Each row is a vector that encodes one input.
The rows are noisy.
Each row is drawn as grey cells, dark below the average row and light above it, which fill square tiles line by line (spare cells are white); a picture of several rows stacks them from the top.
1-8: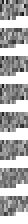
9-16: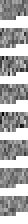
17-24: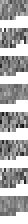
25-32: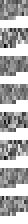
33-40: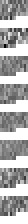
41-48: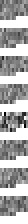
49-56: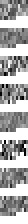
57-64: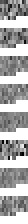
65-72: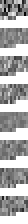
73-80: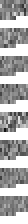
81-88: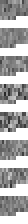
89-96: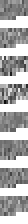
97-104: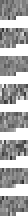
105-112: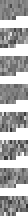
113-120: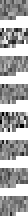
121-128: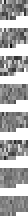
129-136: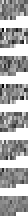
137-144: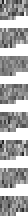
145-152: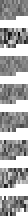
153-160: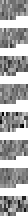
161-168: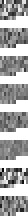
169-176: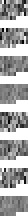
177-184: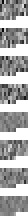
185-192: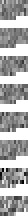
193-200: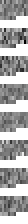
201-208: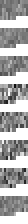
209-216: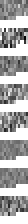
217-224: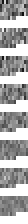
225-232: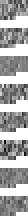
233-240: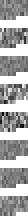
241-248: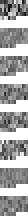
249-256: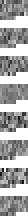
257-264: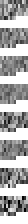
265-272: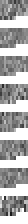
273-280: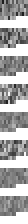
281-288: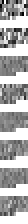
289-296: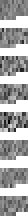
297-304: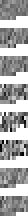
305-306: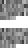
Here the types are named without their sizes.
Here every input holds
either a point on a circle, or a fixed value.
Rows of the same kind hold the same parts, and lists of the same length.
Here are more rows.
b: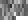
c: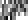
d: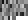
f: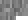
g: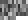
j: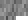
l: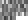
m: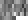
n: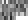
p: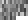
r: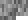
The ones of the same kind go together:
b, m
c, d, f, g, j, l, n, p, r

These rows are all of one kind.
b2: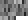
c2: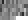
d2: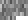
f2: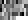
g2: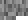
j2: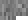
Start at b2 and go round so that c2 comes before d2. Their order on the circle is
b2, g2, f2, c2, d2, j2.
